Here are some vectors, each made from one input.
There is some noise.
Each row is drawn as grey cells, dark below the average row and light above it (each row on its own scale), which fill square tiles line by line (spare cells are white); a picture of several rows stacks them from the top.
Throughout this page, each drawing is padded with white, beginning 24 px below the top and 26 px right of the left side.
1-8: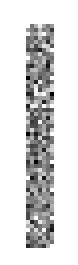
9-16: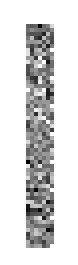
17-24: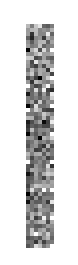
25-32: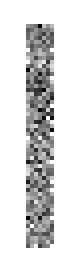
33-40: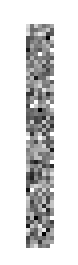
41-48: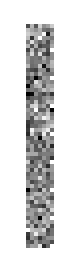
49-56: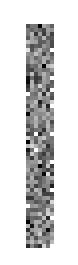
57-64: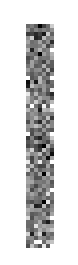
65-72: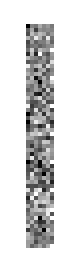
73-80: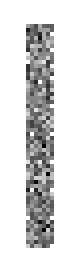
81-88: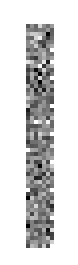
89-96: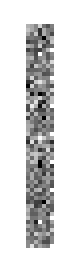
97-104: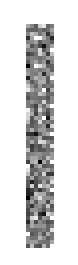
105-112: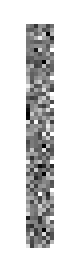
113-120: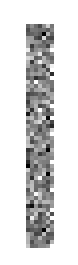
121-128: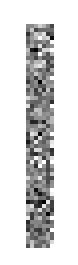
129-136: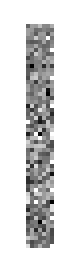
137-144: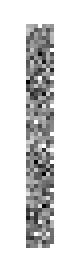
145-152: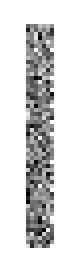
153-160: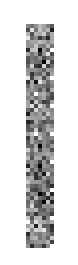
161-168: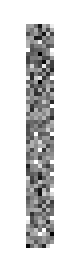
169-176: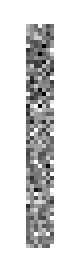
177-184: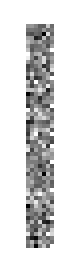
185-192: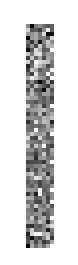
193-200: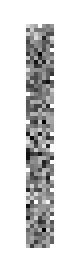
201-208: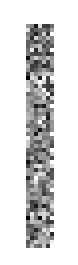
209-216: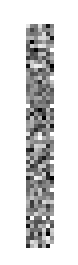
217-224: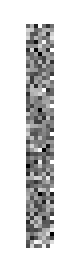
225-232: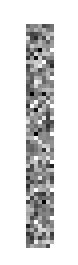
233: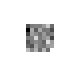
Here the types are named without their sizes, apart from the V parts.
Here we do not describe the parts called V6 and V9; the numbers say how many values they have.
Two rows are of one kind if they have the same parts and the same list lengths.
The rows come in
3 kinds.
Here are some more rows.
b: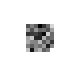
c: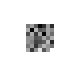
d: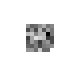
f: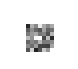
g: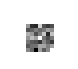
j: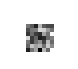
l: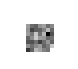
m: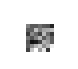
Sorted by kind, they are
b, c
d, f, g, l
j, m

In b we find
a value of V6.
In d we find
a node of a tree and a value of V9.
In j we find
a point on a line and a value of V9.
